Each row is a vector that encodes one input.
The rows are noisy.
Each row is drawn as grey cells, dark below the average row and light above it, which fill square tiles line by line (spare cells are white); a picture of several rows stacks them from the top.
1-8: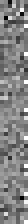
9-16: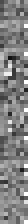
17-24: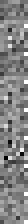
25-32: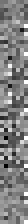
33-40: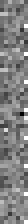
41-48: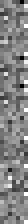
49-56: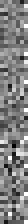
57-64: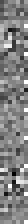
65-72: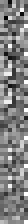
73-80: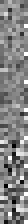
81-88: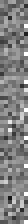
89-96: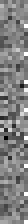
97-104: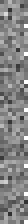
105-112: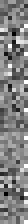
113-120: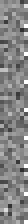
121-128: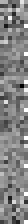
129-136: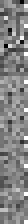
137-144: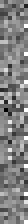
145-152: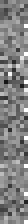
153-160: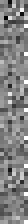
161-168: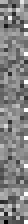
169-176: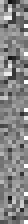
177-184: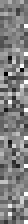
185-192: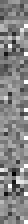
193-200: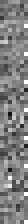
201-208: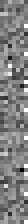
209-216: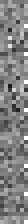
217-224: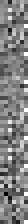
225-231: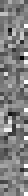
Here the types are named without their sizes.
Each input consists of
either a point on a line, or a node of a tree.
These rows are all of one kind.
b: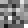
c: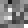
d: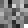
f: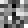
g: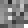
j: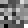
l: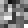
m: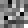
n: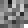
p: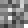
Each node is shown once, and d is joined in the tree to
n.
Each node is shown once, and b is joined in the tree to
f, j and p.
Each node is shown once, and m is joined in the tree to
n.
